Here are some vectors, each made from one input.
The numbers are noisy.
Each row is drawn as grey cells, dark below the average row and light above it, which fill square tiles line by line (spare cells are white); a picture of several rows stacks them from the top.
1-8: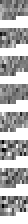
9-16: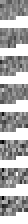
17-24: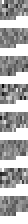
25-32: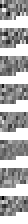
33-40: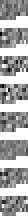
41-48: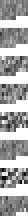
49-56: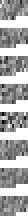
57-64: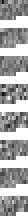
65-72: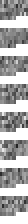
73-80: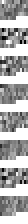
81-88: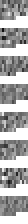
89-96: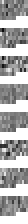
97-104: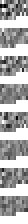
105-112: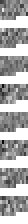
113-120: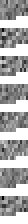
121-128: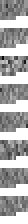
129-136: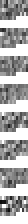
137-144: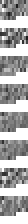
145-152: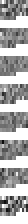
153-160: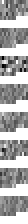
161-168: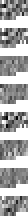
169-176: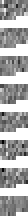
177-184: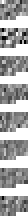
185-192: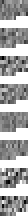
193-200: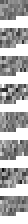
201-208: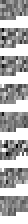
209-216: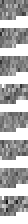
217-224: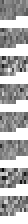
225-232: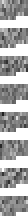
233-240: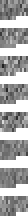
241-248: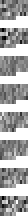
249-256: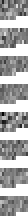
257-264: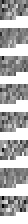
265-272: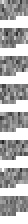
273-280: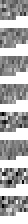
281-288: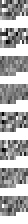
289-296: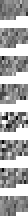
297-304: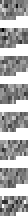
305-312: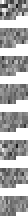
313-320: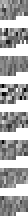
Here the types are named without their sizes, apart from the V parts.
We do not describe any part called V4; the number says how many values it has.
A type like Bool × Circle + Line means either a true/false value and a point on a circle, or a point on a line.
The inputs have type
List(Circle) × V4.
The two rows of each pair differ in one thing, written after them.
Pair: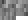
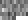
the value of V4
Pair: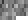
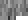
the value of V4
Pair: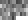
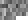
the value of V4
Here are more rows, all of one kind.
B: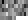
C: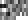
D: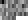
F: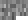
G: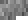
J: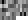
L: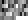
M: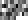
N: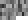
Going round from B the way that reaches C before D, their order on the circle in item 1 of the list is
B, N, G, M, J, F, C, L, D.
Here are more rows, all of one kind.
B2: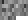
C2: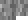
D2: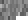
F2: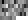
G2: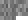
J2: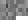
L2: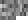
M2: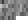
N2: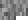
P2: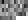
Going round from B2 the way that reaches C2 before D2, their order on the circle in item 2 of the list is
B2, L2, P2, F2, N2, M2, C2, G2, D2, J2.
